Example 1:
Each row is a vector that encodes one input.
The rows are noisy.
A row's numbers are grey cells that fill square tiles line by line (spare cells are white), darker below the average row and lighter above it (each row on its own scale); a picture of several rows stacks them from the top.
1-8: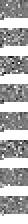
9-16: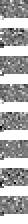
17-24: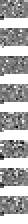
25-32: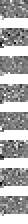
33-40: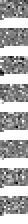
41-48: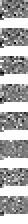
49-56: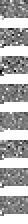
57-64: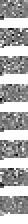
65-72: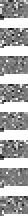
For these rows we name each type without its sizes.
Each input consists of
four true/false values.
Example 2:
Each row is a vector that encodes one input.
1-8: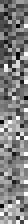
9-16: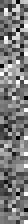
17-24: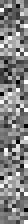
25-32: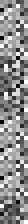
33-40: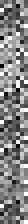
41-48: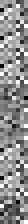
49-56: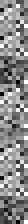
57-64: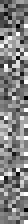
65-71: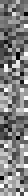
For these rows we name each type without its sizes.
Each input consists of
three true/false values.
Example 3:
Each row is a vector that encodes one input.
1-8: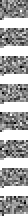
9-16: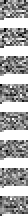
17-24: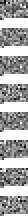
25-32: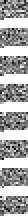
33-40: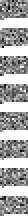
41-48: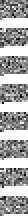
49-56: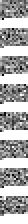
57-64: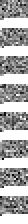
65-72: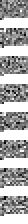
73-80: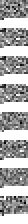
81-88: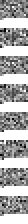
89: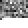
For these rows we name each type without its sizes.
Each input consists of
four true/false values.
